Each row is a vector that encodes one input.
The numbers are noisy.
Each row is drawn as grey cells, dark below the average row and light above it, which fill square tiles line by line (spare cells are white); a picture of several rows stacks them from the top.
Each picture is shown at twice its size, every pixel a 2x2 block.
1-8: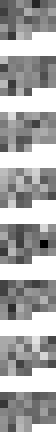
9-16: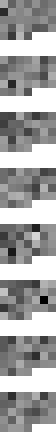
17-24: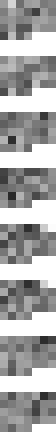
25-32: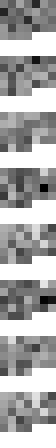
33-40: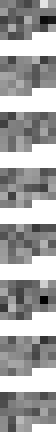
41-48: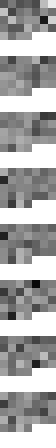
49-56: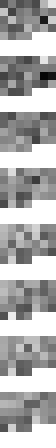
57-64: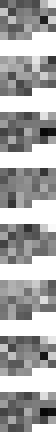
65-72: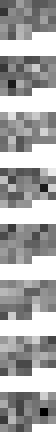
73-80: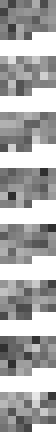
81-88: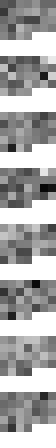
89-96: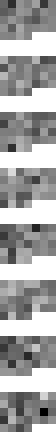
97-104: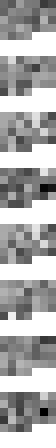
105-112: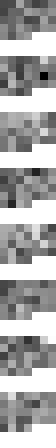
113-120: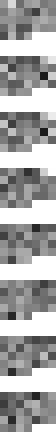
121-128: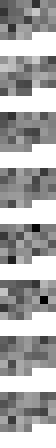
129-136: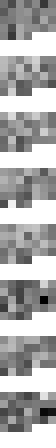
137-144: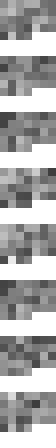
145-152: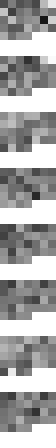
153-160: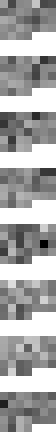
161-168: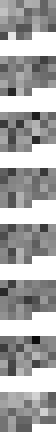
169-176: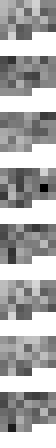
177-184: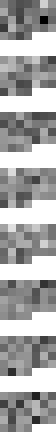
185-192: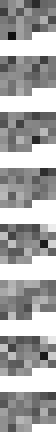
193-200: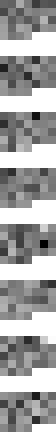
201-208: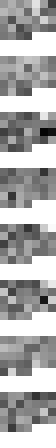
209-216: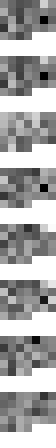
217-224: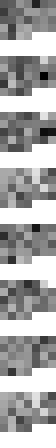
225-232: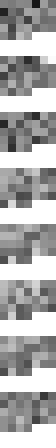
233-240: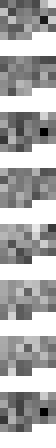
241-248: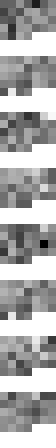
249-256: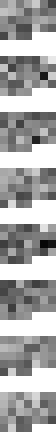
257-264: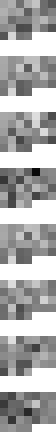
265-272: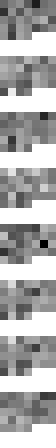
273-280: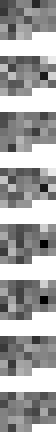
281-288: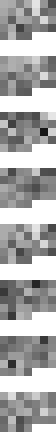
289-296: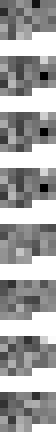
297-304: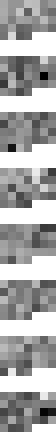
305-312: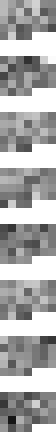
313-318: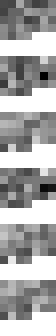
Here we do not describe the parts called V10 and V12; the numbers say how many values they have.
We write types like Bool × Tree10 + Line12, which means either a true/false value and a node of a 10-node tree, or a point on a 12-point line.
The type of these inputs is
Bool × (Circle6 + Unit) + Circle5 + V10 × V12.
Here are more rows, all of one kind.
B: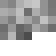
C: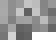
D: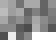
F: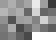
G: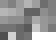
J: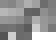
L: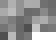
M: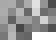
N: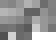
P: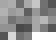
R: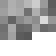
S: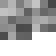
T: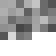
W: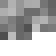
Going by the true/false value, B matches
C, F, M and R.
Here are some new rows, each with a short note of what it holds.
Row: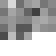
a true/false value
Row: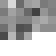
a true/false value
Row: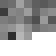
a value of V10 and a value of V12
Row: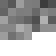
a value of V10 and a value of V12
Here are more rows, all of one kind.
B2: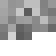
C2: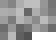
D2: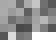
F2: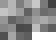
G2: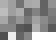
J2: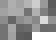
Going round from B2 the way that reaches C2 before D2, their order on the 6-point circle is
B2, C2, J2, F2, D2, G2.
